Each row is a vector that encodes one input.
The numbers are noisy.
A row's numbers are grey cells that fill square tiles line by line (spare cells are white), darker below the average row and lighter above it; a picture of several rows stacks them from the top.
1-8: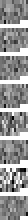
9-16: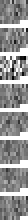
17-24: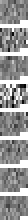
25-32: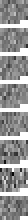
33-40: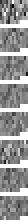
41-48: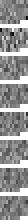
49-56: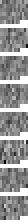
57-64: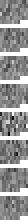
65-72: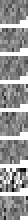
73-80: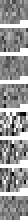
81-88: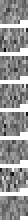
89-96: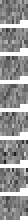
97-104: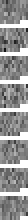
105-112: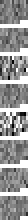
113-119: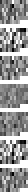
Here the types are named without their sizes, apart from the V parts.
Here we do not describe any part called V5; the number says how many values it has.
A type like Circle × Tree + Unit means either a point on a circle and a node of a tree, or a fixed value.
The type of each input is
List(Bool × V5).
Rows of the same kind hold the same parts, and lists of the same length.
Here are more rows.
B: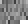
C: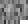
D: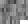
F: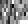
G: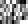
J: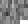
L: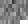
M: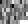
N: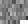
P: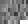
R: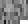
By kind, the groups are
B, D, J, L, N
C, P, R
F, M
G

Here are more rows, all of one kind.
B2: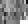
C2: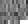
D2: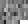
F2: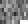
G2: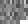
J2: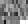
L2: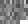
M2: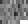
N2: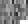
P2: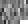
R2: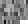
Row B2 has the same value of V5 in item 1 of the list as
G2 and L2.
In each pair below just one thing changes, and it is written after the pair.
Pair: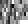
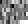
the value of V5 in item 1 of the list
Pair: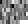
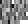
the true/false value in item 1 of the list
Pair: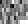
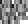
the true/false value in item 1 of the list
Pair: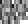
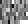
the value of V5 in item 1 of the list
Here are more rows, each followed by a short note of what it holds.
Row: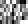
the empty list
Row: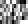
the empty list
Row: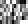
the empty list
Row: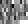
a list of one item
